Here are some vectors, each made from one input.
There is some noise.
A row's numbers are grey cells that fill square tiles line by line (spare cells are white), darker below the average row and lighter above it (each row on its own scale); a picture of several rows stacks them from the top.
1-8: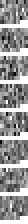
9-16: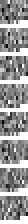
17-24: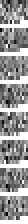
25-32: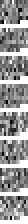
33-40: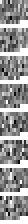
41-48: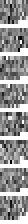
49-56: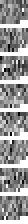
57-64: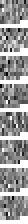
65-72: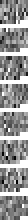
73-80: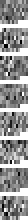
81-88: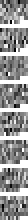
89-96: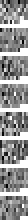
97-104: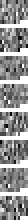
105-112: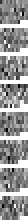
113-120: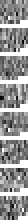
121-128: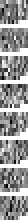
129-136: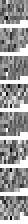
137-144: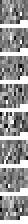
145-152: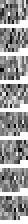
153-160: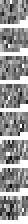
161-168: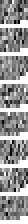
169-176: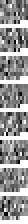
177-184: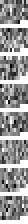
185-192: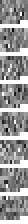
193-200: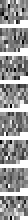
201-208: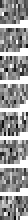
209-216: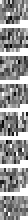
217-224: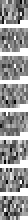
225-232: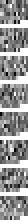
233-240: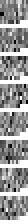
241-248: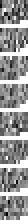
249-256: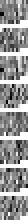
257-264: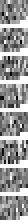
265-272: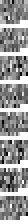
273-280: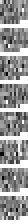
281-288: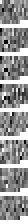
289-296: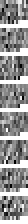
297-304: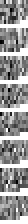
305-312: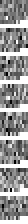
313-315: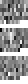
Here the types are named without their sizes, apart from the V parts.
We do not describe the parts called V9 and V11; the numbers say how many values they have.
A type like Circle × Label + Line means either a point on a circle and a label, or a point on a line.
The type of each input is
(Bool × Bool × Bool × Bool × Label + List(V11)) × V9 + Tree.
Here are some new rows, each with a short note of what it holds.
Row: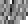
a value of V9, together with the empty list
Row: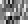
a value of V9, together with a list of one item
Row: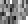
a value of V9, together with a list of one item
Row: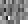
a value of V9, together with the empty list
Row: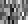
a value of V9, together with a list of one item
